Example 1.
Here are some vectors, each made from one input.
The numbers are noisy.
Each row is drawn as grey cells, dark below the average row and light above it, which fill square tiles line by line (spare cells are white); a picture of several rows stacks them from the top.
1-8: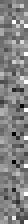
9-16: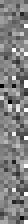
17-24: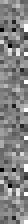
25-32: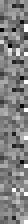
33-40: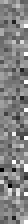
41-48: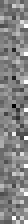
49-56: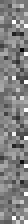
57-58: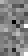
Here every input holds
either a fixed value, or three true/false values.
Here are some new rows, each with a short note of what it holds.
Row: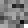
three true/false values
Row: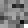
three true/false values
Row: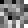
a fixed value
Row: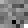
three true/false values
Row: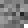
three true/false values
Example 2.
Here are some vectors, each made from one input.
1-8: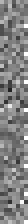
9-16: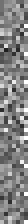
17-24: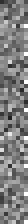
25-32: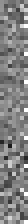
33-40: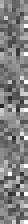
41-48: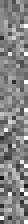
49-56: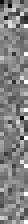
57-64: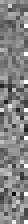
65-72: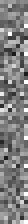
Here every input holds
one of 6 labels.
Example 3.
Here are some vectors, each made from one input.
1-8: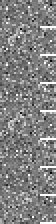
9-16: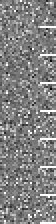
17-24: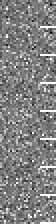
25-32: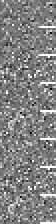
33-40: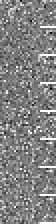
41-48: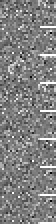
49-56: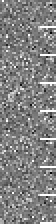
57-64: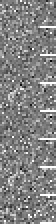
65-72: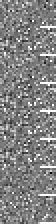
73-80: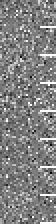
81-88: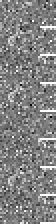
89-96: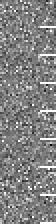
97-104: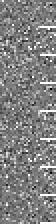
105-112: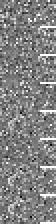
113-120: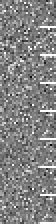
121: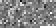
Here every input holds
a point on a 7-point line.
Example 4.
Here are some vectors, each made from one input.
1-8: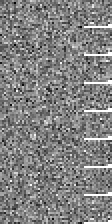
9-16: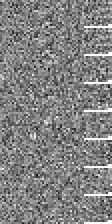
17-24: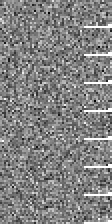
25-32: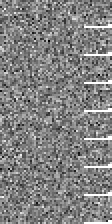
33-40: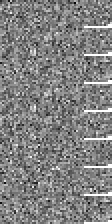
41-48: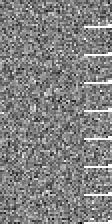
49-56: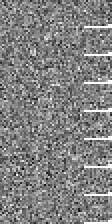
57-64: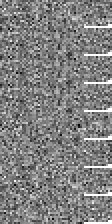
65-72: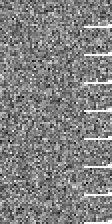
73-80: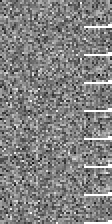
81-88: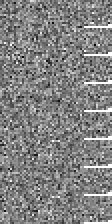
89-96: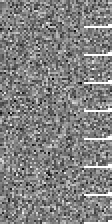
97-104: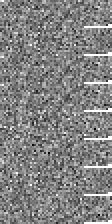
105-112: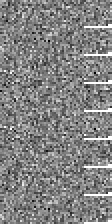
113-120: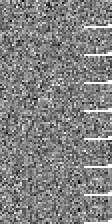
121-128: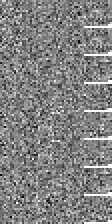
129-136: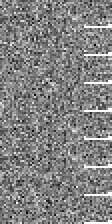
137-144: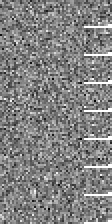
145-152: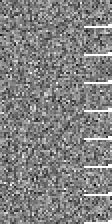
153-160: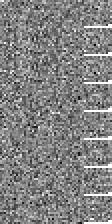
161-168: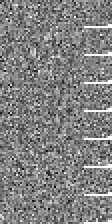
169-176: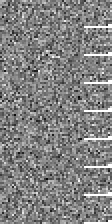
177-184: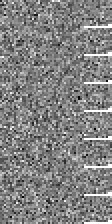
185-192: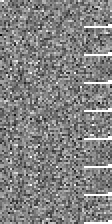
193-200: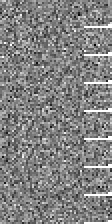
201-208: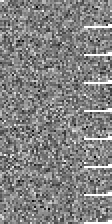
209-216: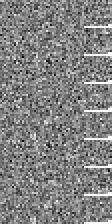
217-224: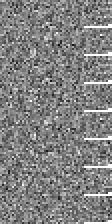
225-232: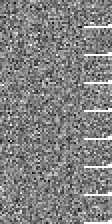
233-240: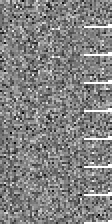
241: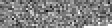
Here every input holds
a point on an 18-point line.
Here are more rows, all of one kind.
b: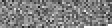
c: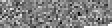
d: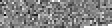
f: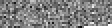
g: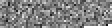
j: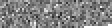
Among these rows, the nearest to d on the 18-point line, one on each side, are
c and j.
